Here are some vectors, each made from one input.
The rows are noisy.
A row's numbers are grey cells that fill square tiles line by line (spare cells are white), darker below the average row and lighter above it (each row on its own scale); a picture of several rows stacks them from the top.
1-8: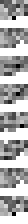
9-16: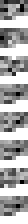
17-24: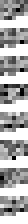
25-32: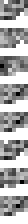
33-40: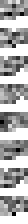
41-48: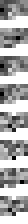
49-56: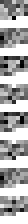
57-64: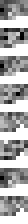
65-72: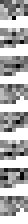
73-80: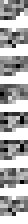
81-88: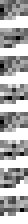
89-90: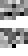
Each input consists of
a point on an 11-point circle.
